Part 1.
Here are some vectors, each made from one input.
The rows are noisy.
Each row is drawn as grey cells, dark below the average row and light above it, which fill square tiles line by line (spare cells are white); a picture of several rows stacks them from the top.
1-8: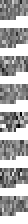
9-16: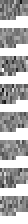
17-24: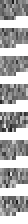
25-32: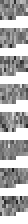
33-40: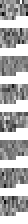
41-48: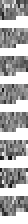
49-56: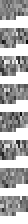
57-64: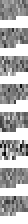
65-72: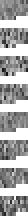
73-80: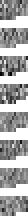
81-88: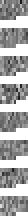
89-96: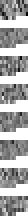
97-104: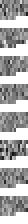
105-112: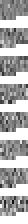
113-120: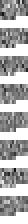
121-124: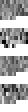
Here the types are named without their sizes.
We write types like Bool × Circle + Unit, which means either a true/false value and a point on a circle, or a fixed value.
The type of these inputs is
Circle + List(Line).
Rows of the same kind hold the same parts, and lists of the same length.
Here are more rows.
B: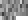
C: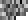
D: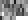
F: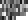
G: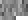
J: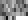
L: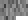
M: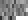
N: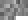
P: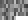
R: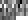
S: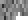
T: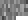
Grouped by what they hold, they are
B, F, G, N, T
C, J, L, P, R
D, M
S

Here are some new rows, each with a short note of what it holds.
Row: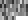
a list of two items
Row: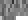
a list of one item
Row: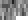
the empty list
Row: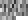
a list of one item
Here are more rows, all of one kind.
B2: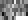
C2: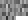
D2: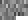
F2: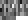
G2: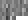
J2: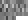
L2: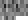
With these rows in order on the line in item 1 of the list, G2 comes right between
F2 and J2.
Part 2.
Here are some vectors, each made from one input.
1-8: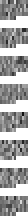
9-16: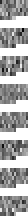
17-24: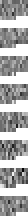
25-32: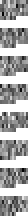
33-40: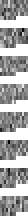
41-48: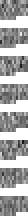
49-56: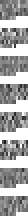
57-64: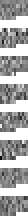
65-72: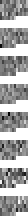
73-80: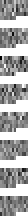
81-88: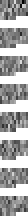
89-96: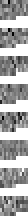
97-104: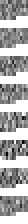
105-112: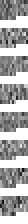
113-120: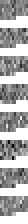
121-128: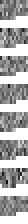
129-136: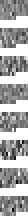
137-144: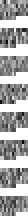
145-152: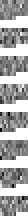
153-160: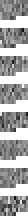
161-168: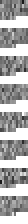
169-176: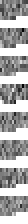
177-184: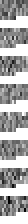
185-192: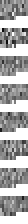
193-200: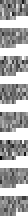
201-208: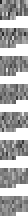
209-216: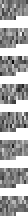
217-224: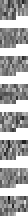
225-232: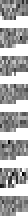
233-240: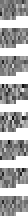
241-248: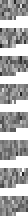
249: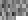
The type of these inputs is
(Bool × Bool × Bool + Tree15) × Tree15.
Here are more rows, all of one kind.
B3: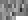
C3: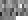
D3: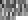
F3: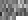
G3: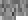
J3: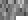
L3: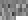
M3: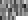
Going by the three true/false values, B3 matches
G3 and J3.
